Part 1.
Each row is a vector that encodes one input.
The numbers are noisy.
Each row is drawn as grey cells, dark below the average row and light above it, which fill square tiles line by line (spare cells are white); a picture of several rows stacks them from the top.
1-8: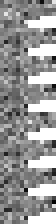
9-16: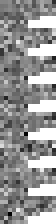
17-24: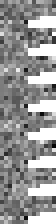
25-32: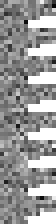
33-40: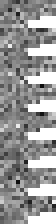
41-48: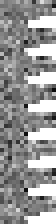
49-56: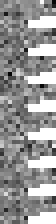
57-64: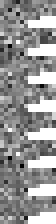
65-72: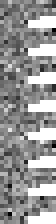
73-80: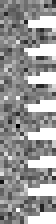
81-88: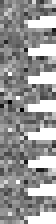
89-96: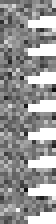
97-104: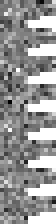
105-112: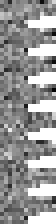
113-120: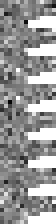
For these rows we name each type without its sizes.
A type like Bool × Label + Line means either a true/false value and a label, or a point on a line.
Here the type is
Bool × Bool × Bool + Line × (Tree + Unit).
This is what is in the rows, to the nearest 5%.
About 60% of them hold a point on a line, together with either a fixed value, or a node of a tree. The rest hold three true/false values.
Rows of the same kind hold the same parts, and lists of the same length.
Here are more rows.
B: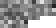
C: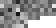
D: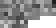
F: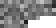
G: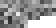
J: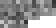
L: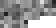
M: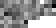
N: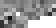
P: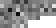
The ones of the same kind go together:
B, D, F, J, L, M
C, P
G, N

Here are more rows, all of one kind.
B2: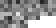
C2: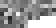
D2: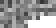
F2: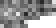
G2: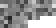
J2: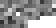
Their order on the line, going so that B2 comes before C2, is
F2, D2, B2, G2, C2, J2.
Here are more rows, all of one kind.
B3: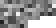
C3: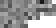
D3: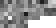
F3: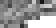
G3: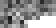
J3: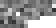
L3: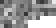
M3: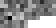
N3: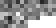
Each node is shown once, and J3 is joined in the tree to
F3, G3 and N3.
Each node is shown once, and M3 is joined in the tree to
G3.
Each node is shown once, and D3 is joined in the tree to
B3.
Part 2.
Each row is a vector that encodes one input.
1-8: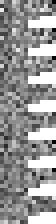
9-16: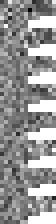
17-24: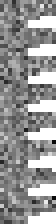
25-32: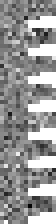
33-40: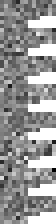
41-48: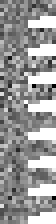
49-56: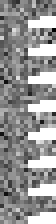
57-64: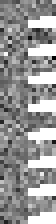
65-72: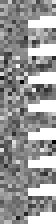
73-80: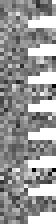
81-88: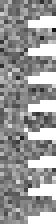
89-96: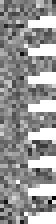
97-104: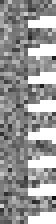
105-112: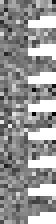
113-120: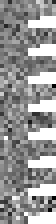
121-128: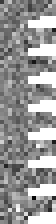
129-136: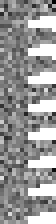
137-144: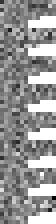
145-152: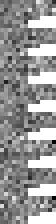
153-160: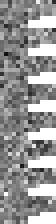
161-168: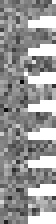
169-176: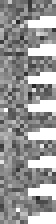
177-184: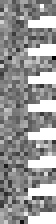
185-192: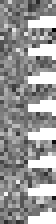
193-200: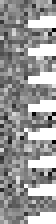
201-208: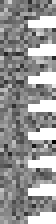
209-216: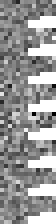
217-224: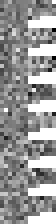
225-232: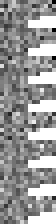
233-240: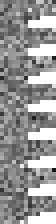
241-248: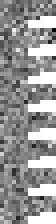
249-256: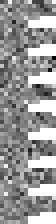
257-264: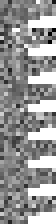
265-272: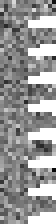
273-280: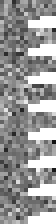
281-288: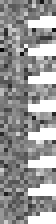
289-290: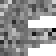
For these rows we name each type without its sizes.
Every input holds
a true/false value, together with either a point on a circle, or a node of a tree.
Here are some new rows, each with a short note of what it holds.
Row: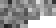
a node of a tree and a true/false value
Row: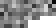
a node of a tree and a true/false value
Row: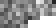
a node of a tree and a true/false value
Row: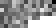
a node of a tree and a true/false value
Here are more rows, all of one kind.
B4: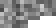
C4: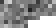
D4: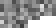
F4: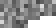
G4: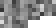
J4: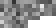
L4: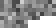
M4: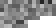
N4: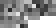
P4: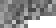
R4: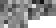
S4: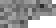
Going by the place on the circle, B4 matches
D4, F4, G4 and J4.
